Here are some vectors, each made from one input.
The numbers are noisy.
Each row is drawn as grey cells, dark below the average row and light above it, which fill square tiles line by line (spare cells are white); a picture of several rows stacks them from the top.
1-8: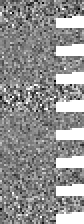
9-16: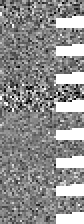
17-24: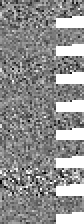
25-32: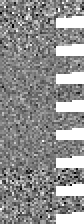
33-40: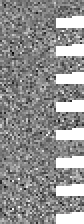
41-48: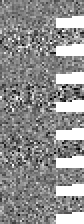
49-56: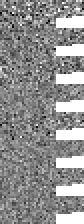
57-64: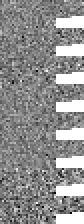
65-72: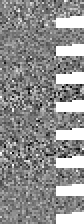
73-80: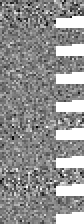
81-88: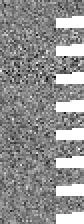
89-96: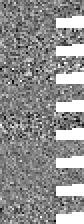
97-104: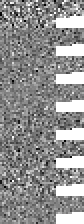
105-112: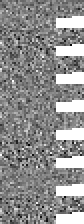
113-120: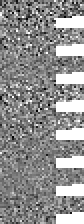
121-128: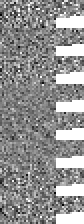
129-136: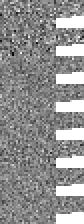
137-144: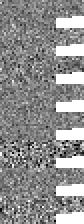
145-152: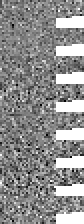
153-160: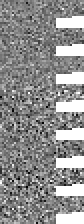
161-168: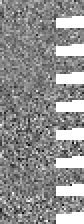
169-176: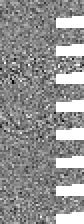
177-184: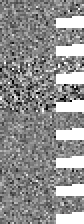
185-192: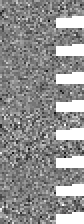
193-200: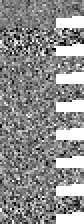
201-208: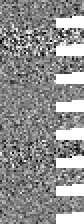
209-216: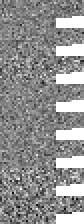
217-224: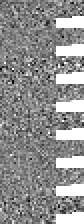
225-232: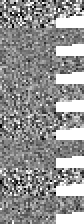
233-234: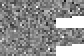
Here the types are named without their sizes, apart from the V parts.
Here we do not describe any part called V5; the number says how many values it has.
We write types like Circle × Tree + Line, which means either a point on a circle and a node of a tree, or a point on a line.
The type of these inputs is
(Circle + Unit) × Line × List(V5).
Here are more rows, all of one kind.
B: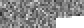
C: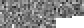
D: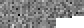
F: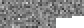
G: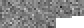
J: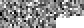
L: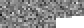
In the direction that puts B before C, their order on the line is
B, J, L, G, C, F, D.
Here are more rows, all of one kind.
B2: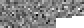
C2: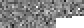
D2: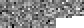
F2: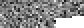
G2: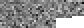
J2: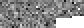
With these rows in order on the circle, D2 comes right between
C2 and J2.
